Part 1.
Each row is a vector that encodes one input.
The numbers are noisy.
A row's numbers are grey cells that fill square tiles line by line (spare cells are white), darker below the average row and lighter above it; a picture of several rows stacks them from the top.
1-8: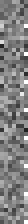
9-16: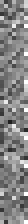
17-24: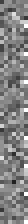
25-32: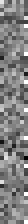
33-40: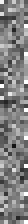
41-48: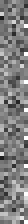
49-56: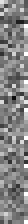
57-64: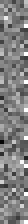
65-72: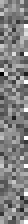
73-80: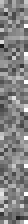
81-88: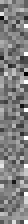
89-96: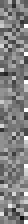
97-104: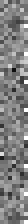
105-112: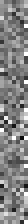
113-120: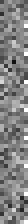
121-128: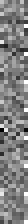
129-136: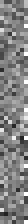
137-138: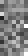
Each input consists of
a point on a 14-point circle.
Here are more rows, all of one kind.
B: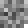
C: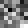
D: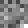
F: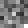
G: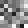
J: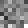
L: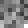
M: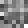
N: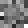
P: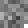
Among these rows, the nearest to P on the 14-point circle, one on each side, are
B and D.
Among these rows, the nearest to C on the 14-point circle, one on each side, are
J and L.
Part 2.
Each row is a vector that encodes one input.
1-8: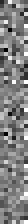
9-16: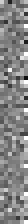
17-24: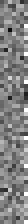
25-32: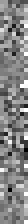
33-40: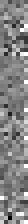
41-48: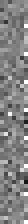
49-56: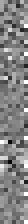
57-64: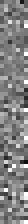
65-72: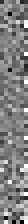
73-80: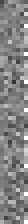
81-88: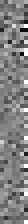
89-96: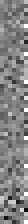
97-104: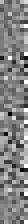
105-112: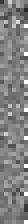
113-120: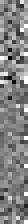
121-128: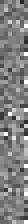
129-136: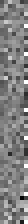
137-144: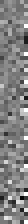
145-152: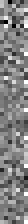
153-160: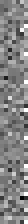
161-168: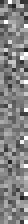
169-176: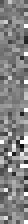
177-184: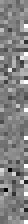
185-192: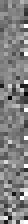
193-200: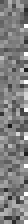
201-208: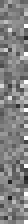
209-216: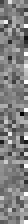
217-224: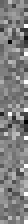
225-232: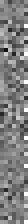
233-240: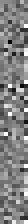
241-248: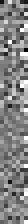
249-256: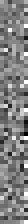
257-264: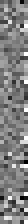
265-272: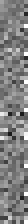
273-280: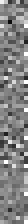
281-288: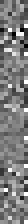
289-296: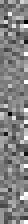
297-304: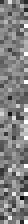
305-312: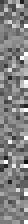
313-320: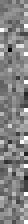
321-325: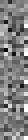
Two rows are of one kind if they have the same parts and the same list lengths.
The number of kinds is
2.
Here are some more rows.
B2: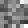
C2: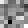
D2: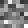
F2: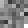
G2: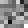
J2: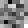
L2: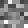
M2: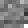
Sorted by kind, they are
B2, D2, F2, J2, L2, M2
C2, G2

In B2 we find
four true/false values.
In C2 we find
a fixed value.
